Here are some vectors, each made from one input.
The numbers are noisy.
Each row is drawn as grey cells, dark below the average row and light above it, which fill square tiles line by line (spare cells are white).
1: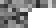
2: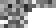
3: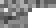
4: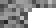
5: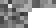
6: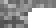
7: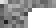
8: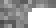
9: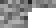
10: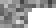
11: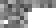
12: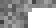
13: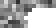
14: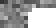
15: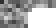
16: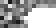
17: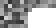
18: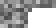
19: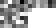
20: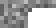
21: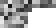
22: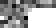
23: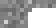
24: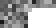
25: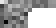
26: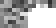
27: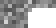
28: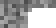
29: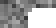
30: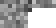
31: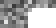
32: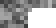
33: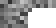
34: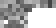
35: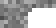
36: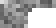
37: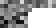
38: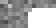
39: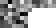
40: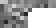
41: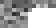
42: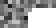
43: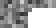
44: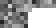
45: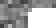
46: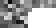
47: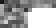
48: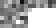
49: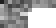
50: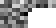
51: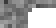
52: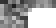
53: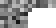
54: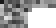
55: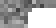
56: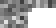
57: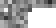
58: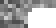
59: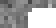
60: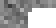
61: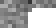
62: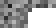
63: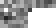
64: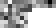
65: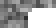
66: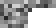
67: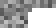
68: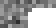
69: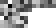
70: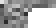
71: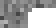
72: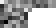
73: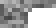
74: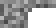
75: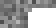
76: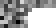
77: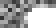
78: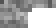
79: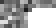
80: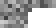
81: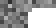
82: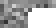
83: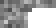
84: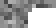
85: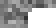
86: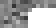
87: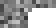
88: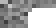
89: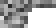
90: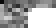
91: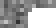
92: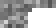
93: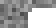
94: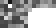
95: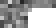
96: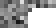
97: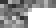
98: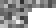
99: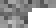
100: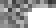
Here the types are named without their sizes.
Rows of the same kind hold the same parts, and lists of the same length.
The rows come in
3 kinds.
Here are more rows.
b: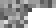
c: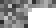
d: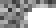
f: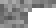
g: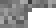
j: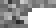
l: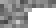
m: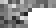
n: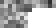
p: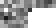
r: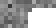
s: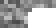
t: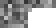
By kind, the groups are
b, c, f, j, l, m, n, s
d, p
g, r, t

